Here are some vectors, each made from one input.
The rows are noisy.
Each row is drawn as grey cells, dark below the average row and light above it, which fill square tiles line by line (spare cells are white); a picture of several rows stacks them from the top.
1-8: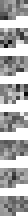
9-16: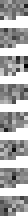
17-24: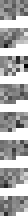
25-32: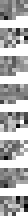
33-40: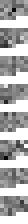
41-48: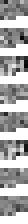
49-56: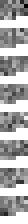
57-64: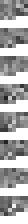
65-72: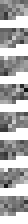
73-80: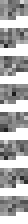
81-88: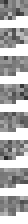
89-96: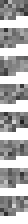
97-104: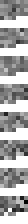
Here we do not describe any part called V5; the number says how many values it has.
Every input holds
a list of up to three items, each a true/false value and a value of V5.
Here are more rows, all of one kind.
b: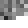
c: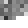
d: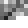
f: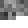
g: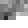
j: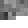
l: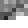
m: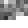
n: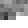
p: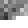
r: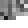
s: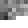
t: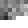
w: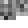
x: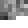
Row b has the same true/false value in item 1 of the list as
r, s, t and x.
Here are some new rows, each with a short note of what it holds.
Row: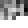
the empty list
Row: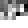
the empty list
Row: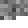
a list of two items
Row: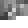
a list of one item
